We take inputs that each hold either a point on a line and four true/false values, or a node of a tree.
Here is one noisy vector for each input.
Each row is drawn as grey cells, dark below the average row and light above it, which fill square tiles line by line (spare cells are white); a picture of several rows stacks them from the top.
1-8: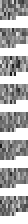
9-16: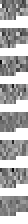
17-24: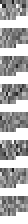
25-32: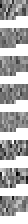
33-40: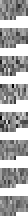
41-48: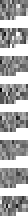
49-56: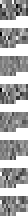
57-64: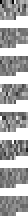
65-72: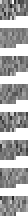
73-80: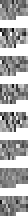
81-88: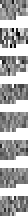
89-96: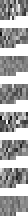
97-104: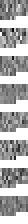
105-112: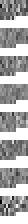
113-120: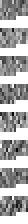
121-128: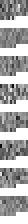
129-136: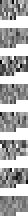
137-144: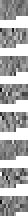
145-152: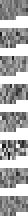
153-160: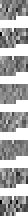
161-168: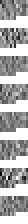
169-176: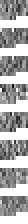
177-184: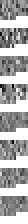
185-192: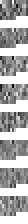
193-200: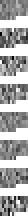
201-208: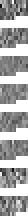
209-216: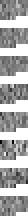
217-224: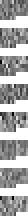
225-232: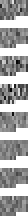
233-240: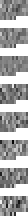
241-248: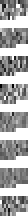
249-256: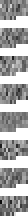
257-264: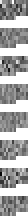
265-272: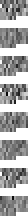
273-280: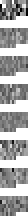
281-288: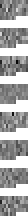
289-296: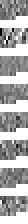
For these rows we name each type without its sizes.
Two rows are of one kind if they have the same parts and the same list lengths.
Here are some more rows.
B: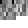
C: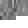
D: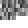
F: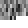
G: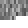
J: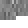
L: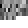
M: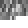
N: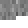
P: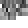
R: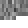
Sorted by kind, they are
B, C, D, F, G, J, M, N, P
L, R

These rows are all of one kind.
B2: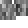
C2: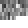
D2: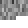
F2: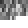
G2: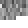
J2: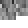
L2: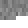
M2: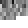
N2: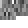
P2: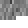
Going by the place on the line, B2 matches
D2, G2, L2 and M2.
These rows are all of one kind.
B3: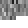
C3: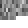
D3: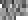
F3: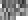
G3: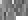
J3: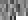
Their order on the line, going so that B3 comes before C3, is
B3, J3, F3, G3, C3, D3.
